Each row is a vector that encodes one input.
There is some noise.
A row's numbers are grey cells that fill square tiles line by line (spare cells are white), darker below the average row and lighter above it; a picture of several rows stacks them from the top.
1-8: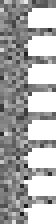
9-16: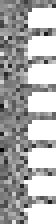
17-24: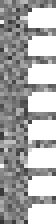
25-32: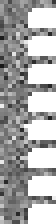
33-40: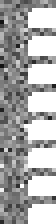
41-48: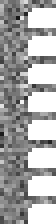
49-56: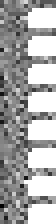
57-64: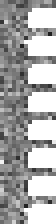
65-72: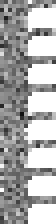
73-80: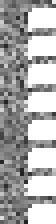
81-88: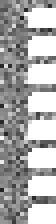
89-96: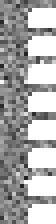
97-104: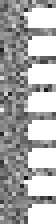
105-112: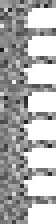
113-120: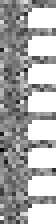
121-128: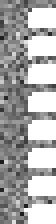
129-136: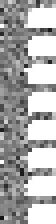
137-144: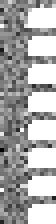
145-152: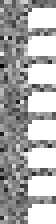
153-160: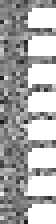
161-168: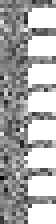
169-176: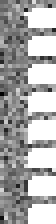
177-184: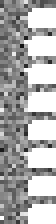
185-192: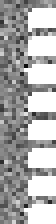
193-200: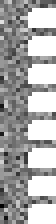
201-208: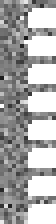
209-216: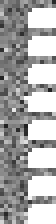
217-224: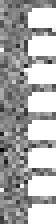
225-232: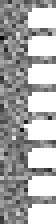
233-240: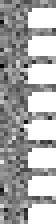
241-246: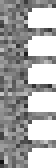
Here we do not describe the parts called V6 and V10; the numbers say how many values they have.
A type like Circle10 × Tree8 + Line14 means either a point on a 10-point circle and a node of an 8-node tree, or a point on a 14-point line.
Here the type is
Bool × (Line5 + V10) + Line9 + Tree8 + Tree9 + V6.
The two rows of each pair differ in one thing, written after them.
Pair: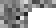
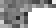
the true/false value
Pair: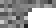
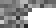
the true/false value
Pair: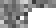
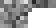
the value of V10
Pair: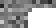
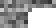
the value of V10
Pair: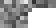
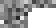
the value of V10
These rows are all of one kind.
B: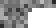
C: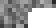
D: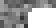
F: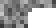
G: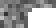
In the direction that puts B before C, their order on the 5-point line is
B, G, F, D, C.
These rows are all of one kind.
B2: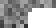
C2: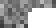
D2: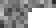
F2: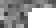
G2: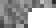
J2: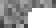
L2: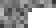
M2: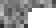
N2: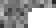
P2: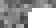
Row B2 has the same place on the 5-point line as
C2, J2 and P2.
